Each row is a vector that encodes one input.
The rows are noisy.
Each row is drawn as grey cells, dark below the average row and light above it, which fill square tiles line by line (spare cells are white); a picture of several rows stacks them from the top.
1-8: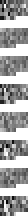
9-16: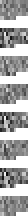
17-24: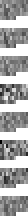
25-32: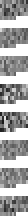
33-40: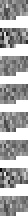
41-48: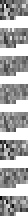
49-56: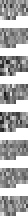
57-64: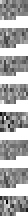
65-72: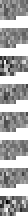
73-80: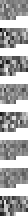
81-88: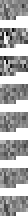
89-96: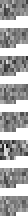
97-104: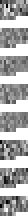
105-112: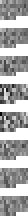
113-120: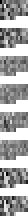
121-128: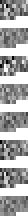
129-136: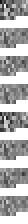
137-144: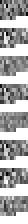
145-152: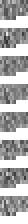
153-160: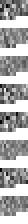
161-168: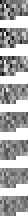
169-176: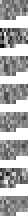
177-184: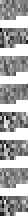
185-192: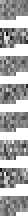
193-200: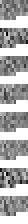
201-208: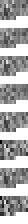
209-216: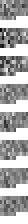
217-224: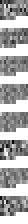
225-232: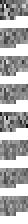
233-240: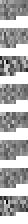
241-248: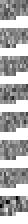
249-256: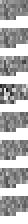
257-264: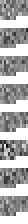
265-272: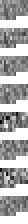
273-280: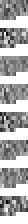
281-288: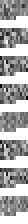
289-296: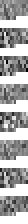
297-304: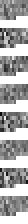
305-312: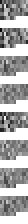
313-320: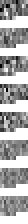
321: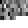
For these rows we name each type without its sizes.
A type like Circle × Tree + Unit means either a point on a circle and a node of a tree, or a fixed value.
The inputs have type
Bool × Circle + Line.
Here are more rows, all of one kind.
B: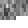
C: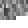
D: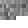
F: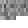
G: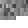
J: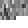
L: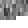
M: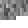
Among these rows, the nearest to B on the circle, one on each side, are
C and M.
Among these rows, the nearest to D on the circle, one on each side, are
G and M.
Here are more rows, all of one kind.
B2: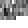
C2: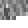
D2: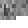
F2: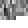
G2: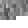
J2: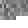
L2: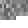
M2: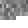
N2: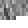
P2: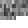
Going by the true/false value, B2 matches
C2, G2 and N2.
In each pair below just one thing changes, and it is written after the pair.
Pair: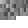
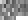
the true/false value
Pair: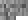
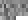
the true/false value
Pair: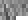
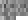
the true/false value
